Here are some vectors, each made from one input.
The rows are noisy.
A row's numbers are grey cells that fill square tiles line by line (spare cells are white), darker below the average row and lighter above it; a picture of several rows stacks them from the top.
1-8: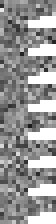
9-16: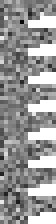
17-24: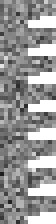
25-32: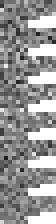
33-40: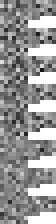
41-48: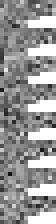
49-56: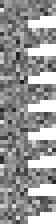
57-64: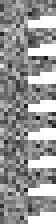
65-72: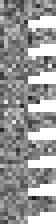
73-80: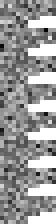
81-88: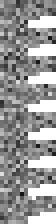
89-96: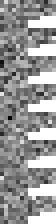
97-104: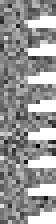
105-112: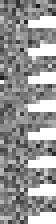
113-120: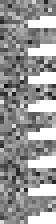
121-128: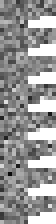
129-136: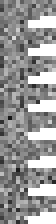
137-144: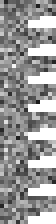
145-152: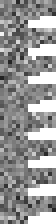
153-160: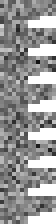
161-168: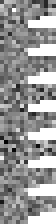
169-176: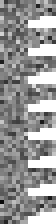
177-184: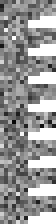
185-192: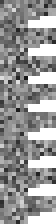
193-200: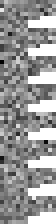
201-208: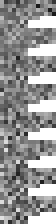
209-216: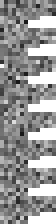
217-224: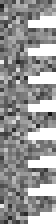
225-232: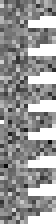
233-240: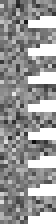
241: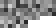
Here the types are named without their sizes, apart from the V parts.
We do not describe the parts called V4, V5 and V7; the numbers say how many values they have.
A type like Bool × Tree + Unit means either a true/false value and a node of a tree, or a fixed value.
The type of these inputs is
(Bool × Circle + Label) × V4 + V5 × V7.
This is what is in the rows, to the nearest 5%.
About 65% of them hold a value of V4, together with either a point on a circle and a true/false value, or a label. The rest hold a value of V5 and a value of V7.
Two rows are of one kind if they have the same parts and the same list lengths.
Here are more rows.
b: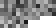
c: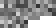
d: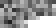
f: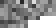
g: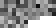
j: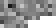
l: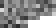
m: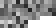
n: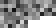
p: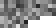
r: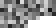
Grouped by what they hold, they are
b, c, g, m, n, p, r
d, l
f, j

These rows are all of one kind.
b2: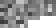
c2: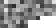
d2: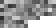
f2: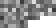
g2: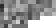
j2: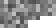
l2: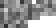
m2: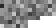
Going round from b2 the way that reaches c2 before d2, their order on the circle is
b2, j2, m2, g2, l2, c2, f2, d2.
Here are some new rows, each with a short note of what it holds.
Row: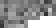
a label and a value of V4
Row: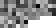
a value of V5 and a value of V7
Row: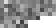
a point on a circle, a true/false value and a value of V4
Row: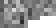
a point on a circle, a true/false value and a value of V4
